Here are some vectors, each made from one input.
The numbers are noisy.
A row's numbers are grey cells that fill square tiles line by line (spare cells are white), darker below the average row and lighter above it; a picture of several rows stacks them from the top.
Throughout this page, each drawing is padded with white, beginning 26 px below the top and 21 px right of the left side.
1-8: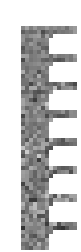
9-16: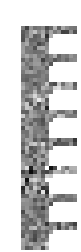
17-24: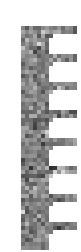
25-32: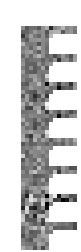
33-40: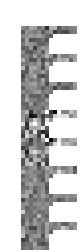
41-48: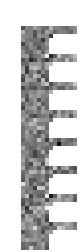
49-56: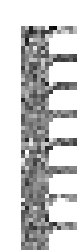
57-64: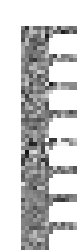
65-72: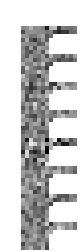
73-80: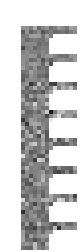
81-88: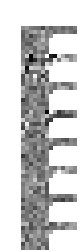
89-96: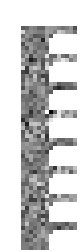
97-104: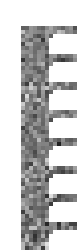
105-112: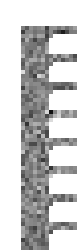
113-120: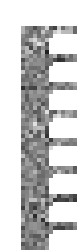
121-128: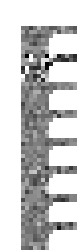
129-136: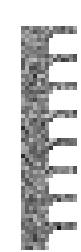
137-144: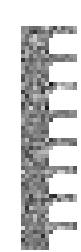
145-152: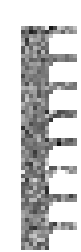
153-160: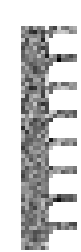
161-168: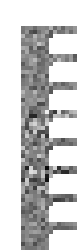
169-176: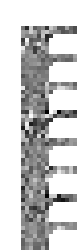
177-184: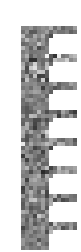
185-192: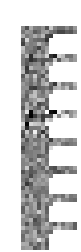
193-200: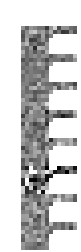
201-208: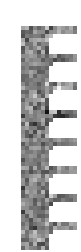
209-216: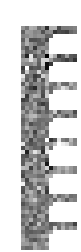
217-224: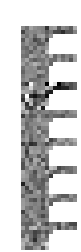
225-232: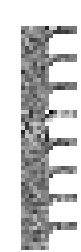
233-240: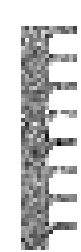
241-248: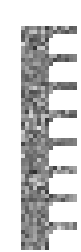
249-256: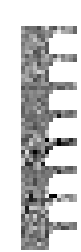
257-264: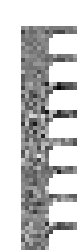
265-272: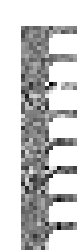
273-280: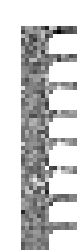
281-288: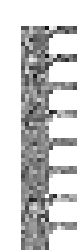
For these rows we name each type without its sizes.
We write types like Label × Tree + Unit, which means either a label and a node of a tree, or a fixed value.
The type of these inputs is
Bool × Circle × (Tree + Unit).
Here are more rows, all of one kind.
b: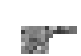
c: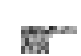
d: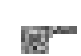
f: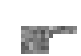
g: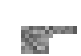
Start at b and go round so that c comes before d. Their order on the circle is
b, c, g, d, f.
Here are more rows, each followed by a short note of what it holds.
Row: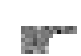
a point on a circle and a true/false value
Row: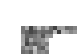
a point on a circle and a true/false value
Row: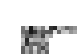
a point on a circle and a true/false value
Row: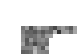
a point on a circle and a true/false value
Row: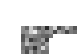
a point on a circle, a node of a tree and a true/false value
